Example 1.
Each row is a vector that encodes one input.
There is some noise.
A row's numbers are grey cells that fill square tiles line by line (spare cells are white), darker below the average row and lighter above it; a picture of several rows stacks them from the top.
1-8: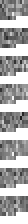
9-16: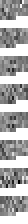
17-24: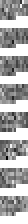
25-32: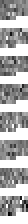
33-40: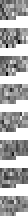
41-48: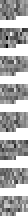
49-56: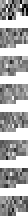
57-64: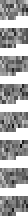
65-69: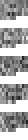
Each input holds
four true/false values.
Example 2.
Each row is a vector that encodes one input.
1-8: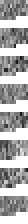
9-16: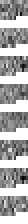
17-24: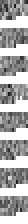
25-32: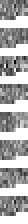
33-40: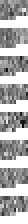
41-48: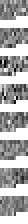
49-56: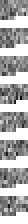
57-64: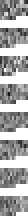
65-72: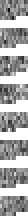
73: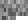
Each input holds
a point on a 10-point circle.
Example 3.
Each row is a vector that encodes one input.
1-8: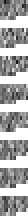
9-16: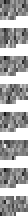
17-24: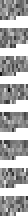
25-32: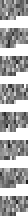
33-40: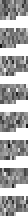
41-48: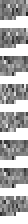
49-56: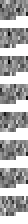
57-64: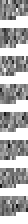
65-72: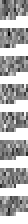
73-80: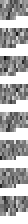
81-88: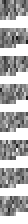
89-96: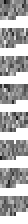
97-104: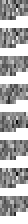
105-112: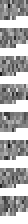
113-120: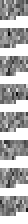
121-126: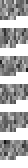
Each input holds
a point on a 12-point line.
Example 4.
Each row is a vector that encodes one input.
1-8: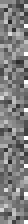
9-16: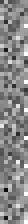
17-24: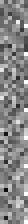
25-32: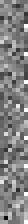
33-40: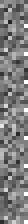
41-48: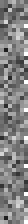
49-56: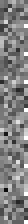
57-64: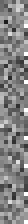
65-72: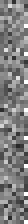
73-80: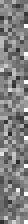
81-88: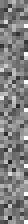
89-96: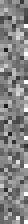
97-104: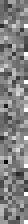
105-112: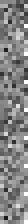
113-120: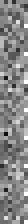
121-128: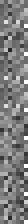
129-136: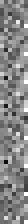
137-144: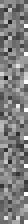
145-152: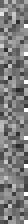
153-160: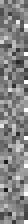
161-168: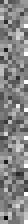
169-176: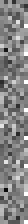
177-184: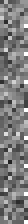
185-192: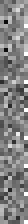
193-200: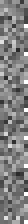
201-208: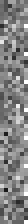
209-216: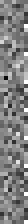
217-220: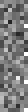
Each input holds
a point on an 18-point circle.
